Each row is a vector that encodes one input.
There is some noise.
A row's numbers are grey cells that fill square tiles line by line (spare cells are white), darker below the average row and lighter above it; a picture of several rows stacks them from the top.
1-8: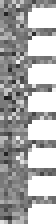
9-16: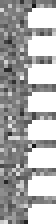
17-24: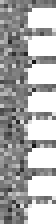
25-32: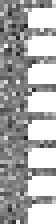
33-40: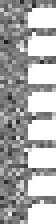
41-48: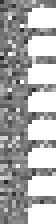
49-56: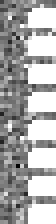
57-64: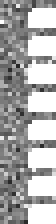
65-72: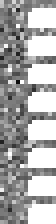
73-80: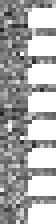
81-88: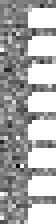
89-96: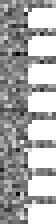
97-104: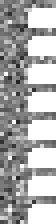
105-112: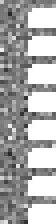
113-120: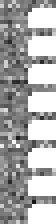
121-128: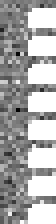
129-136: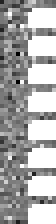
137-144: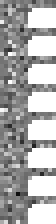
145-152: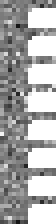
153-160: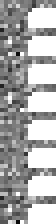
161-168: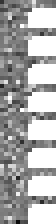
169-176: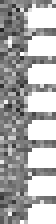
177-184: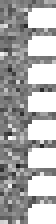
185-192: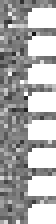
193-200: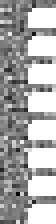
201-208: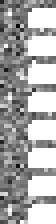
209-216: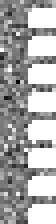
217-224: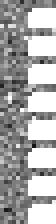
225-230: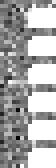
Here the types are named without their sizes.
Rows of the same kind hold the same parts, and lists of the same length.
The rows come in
4 kinds.
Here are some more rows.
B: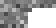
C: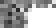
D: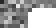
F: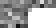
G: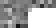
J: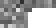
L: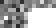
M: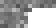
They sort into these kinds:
B, F, G, M
C, L
D
J

